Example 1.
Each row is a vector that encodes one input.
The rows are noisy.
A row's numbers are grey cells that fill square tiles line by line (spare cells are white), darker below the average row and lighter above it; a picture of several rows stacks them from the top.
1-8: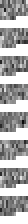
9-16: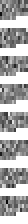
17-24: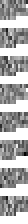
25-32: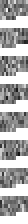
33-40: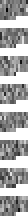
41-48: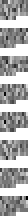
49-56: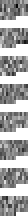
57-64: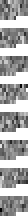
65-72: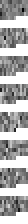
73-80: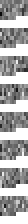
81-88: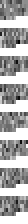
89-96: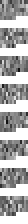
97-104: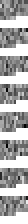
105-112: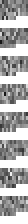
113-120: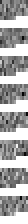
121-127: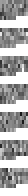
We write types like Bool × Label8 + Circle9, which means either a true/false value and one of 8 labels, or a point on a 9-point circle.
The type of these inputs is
Line6 × Line13 + Line9 + Line11.
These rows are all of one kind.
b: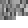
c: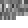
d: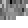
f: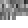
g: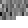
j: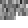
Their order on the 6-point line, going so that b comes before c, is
d, g, b, j, c, f.
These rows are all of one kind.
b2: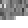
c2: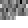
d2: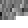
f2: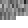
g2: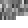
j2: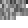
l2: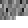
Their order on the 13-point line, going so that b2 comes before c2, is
d2, g2, f2, j2, b2, l2, c2.
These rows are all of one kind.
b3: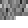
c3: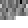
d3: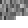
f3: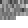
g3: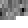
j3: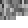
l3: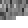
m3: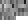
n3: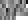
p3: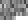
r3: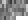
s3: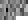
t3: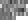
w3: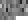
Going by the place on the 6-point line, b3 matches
c3, g3, l3 and w3.
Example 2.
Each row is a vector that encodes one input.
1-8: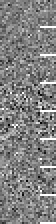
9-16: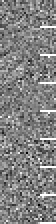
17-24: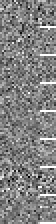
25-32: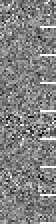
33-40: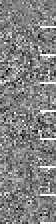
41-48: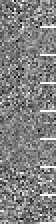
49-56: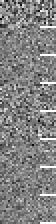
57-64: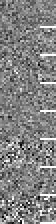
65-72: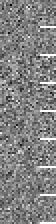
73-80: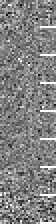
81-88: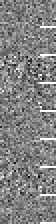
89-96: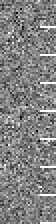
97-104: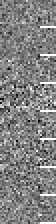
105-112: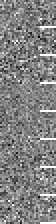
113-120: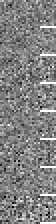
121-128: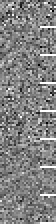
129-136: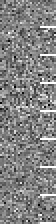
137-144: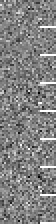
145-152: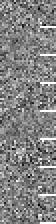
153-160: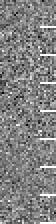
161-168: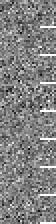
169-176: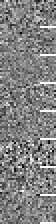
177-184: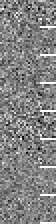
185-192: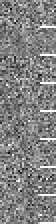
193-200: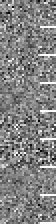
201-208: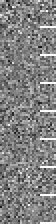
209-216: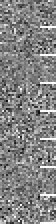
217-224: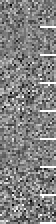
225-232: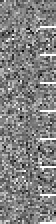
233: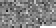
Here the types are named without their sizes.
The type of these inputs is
Bool × Bool × Bool × Bool × Tree + Line.
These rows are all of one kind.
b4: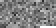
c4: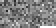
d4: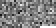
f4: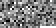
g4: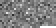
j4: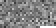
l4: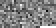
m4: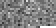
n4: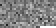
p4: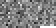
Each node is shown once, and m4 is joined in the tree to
b4 and j4.
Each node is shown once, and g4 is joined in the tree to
d4.
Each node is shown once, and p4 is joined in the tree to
c4.
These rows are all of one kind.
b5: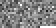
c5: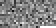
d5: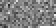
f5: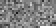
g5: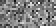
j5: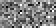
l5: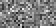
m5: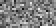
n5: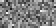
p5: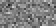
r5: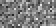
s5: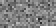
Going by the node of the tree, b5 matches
c5, f5, j5 and p5.
